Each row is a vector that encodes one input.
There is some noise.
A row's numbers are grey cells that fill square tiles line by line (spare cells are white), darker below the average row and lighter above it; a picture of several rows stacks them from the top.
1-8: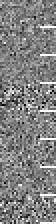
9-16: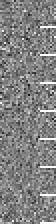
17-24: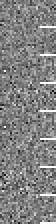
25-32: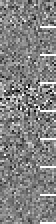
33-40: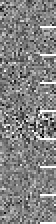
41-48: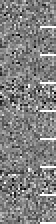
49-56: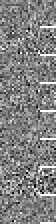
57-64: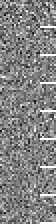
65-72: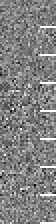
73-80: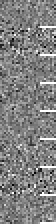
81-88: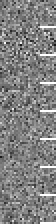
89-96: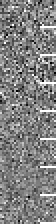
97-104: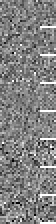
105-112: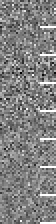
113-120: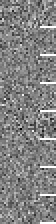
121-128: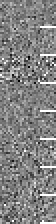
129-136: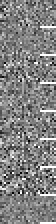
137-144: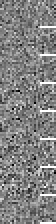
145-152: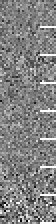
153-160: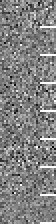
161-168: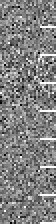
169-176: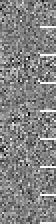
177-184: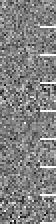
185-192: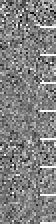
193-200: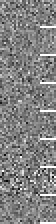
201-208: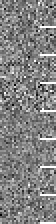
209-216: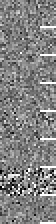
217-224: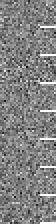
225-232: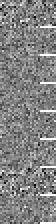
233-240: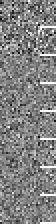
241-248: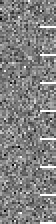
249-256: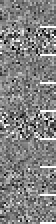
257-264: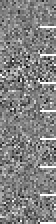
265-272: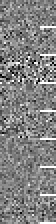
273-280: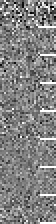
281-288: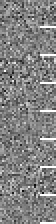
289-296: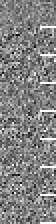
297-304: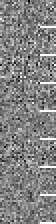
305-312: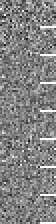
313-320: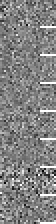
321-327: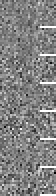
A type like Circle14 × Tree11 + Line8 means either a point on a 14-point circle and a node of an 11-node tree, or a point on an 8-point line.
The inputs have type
Line11 × Tree8 + Line14.
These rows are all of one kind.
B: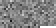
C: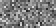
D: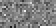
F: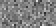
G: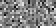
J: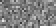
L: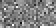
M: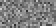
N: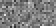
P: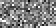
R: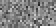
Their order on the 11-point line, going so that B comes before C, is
R, J, P, B, D, N, C, M, F, G, L.
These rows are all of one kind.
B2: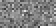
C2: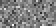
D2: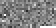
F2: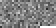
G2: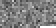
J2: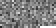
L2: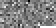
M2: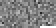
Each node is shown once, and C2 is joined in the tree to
G2 and L2.
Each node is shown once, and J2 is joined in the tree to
D2 and F2.
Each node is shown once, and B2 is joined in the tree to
M2.
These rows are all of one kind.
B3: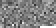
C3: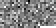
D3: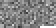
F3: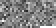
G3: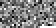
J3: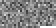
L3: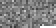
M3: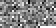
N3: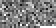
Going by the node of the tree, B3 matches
M3 and N3.
